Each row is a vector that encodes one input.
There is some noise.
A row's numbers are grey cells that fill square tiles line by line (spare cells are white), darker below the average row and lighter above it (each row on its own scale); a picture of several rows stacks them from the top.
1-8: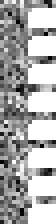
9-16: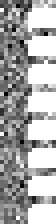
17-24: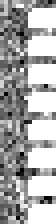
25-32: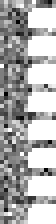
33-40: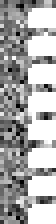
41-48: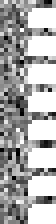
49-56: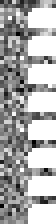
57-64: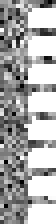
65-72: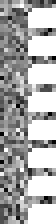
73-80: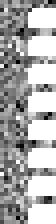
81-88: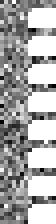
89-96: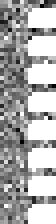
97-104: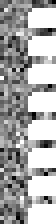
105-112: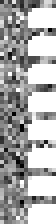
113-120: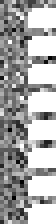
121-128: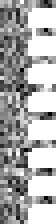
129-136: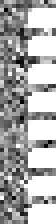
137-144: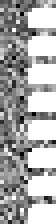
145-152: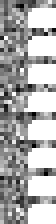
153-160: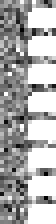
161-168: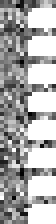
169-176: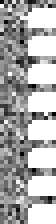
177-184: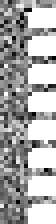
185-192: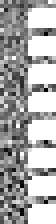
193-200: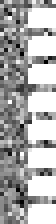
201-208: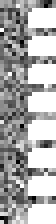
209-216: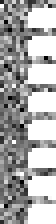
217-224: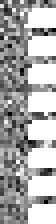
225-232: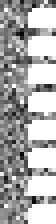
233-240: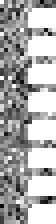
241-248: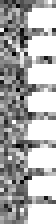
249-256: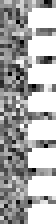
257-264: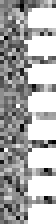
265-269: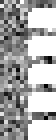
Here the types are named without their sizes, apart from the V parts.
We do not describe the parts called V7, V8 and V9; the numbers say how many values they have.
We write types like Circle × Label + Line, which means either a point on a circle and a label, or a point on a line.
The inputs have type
(Bool × Tree × V7 + V9) × (Line + V8).
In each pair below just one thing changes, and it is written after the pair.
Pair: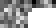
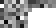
the value of V8
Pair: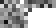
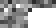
the value of V7
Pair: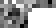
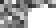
the value of V8
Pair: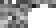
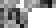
the true/false value
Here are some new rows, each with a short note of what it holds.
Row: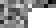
a point on a line, a node of a tree, a true/false value and a value of V7
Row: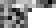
a value of V8 and a value of V9
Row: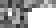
a value of V8 and a value of V9
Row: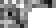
a node of a tree, a true/false value, a value of V7 and a value of V8
